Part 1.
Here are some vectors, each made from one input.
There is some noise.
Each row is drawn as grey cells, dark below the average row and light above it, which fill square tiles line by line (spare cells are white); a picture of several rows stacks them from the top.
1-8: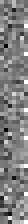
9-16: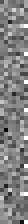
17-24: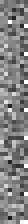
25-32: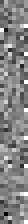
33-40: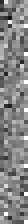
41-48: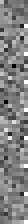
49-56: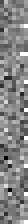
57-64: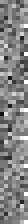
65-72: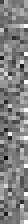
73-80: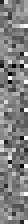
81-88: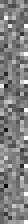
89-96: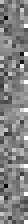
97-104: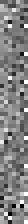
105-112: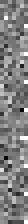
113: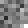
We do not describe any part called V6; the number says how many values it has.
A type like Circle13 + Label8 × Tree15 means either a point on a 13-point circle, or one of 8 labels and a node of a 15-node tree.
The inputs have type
Bool × (Line5 + V6).
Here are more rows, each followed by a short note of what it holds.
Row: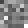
a true/false value and a value of V6
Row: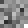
a true/false value and a value of V6
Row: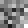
a true/false value and a value of V6
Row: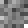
a true/false value and a value of V6
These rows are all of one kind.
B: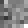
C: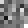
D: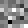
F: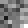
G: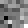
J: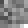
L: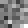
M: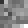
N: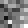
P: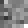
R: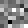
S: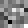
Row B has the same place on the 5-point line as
C, G, P and S.
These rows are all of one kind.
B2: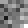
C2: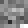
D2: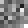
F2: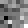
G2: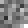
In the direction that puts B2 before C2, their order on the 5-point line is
F2, B2, D2, G2, C2.
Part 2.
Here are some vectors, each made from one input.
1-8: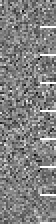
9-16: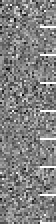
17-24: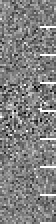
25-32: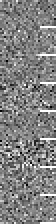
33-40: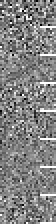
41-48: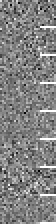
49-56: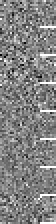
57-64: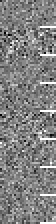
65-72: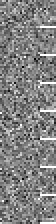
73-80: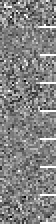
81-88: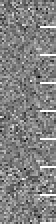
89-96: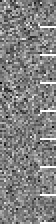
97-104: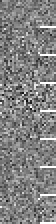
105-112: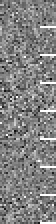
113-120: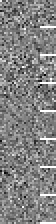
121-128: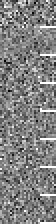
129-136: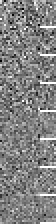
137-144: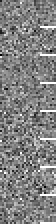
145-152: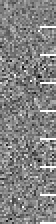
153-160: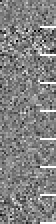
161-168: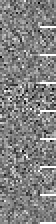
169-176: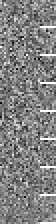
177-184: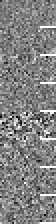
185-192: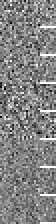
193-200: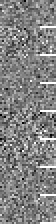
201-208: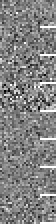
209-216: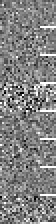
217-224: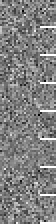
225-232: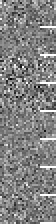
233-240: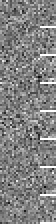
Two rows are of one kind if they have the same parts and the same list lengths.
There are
2 kinds of row.
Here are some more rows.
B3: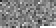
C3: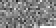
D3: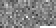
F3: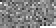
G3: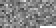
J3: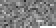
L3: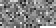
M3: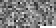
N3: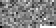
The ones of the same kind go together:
B3, C3, F3, J3, L3, M3
D3, G3, N3

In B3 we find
a point on an 8-point circle, a point on a 9-point line and a true/false value.
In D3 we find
a point on a 9-point line and a true/false value.
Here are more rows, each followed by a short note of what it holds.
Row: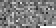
a point on an 8-point circle, a point on a 9-point line and a true/false value
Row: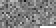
a point on an 8-point circle, a point on a 9-point line and a true/false value
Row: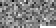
a point on a 9-point line and a true/false value
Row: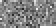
a point on a 9-point line and a true/false value
